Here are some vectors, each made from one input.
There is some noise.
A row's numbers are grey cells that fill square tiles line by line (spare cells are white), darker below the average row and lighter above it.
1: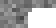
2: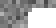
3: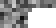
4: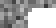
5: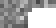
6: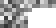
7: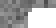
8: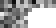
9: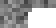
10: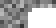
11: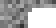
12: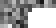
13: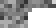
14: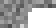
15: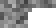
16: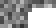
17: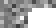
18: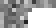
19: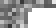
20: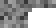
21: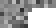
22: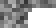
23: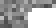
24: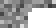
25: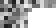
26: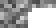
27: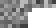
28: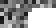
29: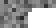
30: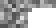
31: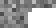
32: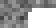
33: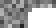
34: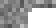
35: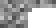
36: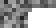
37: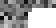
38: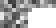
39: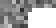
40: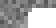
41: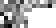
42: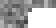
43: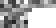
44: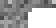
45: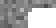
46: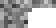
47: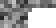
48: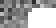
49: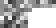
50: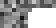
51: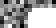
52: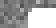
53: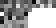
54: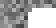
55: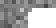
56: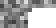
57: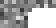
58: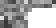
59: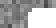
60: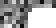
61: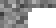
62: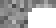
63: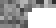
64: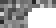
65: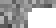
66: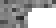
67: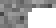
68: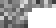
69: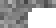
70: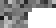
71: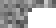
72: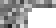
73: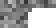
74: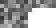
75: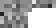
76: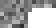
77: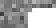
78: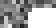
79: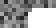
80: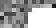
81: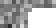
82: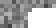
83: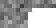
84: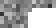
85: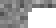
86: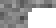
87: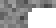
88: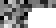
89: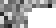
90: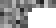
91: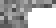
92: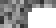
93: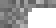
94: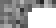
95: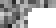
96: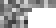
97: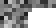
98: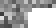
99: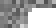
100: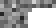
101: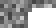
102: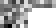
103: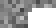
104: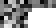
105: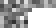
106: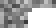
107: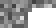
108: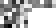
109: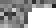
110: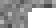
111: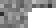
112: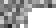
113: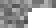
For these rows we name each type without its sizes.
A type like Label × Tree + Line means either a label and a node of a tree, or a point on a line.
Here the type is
Bool × Bool × Bool + List(Line).
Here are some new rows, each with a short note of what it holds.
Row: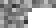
a list of two items
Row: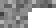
three true/false values
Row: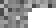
the empty list
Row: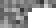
a list of one item
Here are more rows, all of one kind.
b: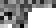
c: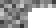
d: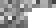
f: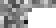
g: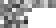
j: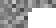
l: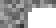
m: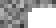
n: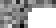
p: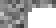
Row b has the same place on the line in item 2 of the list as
f and l.
